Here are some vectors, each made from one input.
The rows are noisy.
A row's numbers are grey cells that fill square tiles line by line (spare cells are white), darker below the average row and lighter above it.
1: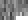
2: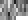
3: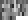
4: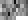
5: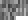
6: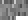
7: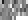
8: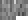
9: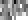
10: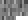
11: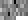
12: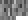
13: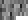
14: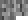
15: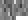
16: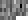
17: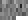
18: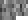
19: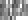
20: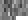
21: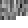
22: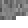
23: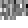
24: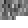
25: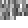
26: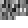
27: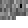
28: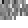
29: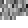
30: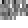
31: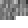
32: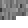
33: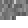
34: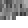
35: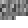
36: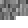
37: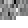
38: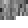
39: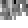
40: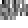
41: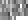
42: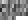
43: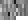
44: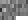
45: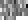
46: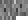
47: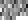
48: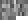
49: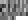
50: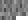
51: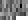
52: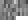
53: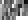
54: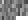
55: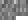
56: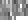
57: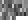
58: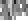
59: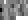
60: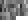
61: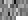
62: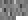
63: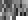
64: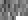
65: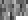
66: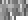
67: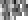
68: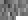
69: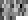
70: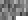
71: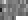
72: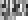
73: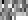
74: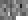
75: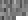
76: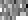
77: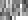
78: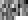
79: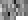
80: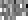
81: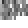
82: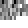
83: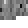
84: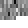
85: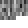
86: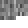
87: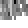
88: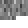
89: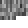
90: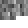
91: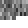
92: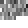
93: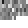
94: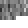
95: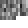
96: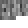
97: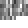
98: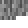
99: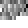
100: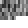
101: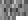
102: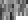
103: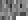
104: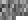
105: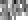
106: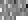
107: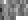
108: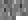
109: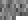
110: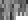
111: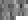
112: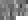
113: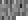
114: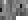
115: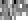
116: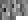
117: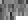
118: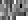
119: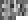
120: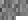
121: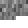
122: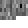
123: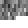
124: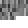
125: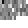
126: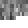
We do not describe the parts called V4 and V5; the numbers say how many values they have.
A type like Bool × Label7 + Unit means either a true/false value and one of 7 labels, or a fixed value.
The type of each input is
Bool × (Line8 + V4) + V5.
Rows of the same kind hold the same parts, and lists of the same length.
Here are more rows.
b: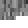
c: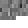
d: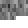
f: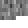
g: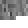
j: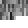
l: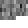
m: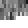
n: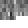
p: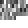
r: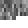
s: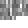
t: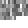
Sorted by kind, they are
b, f, g, j, n, r
c, d, l, m
p, s, t

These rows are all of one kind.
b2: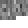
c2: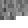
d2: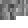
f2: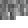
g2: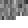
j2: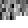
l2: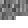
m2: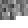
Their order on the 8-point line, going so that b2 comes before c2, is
j2, b2, f2, d2, m2, g2, l2, c2.
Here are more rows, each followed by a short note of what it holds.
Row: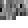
a true/false value and a value of V4
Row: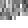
a value of V5
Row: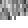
a value of V5
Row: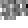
a value of V5
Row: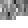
a value of V5
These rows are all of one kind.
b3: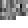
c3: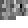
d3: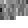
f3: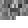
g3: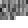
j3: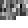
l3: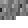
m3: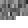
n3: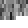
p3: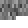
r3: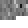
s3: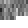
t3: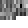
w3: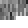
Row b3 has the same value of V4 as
d3, n3 and w3.
